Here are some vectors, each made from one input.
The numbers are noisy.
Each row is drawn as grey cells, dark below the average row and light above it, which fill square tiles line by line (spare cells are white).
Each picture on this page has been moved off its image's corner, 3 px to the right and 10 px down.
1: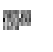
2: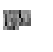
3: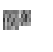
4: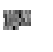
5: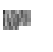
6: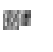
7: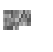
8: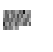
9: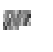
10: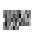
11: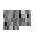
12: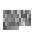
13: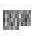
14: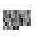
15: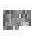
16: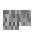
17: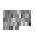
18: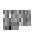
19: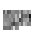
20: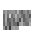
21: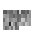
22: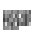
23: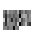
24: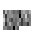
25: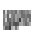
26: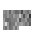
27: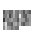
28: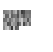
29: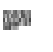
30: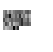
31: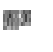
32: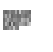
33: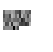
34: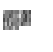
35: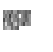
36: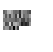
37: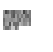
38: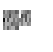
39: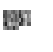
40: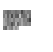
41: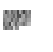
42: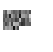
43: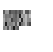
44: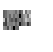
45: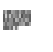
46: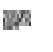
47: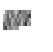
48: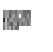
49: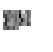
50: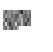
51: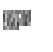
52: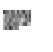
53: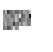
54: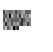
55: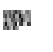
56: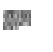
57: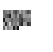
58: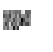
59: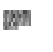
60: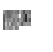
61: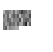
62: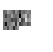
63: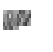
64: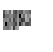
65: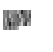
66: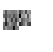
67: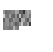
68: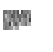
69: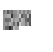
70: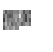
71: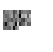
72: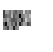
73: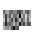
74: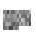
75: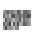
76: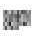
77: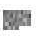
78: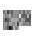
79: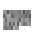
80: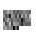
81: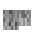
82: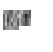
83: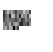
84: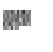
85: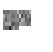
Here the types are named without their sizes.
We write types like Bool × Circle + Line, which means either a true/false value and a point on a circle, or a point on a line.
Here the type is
Bool × Tree × (Tree + Unit).
